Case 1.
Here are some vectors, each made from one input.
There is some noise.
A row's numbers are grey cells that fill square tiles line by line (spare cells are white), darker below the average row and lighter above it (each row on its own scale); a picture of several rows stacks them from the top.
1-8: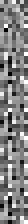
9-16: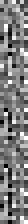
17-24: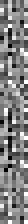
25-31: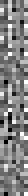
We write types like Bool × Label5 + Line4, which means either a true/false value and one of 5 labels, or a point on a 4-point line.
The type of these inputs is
Circle5.
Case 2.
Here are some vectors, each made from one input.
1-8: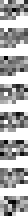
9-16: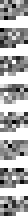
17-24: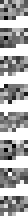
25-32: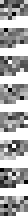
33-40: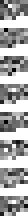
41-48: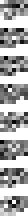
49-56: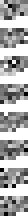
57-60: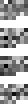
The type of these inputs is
Bool × Bool × Bool × Bool.
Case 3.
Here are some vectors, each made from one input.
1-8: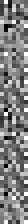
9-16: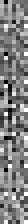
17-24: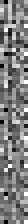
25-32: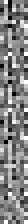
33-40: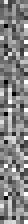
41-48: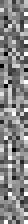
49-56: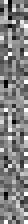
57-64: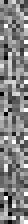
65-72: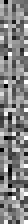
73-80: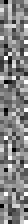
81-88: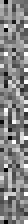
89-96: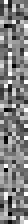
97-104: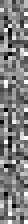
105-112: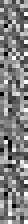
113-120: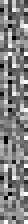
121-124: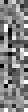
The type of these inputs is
Circle15.
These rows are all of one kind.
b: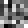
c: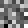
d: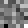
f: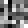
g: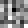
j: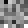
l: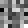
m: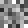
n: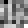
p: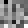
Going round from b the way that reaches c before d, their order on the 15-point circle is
b, f, l, m, j, p, n, g, c, d.
